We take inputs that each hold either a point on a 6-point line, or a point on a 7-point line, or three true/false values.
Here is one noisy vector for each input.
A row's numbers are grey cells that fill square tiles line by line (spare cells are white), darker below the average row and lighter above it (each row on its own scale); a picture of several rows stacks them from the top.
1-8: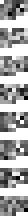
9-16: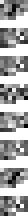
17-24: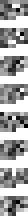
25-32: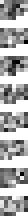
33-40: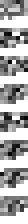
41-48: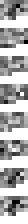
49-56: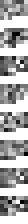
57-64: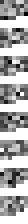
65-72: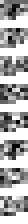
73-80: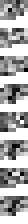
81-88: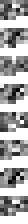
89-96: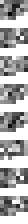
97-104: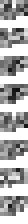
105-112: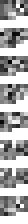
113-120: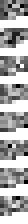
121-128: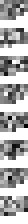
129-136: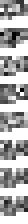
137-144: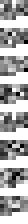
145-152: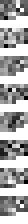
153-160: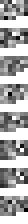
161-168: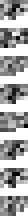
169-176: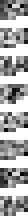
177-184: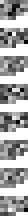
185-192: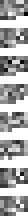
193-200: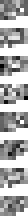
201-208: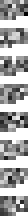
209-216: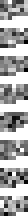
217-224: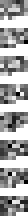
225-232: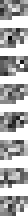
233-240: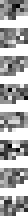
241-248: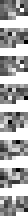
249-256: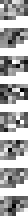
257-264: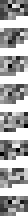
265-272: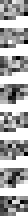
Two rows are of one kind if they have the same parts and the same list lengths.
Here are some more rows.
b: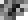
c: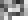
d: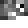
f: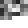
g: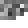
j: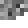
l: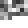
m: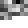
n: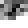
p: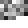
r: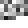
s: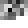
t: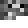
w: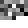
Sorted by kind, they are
b, g, j, n, s
c, f, l, m
d, p, r, t, w

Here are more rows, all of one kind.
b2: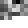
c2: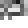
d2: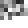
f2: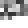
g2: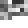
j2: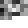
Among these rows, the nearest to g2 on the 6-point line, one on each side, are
b2 and d2.
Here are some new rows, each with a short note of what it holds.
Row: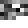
three true/false values
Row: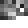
three true/false values
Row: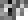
a point on a 7-point line
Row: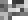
a point on a 6-point line
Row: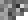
a point on a 7-point line
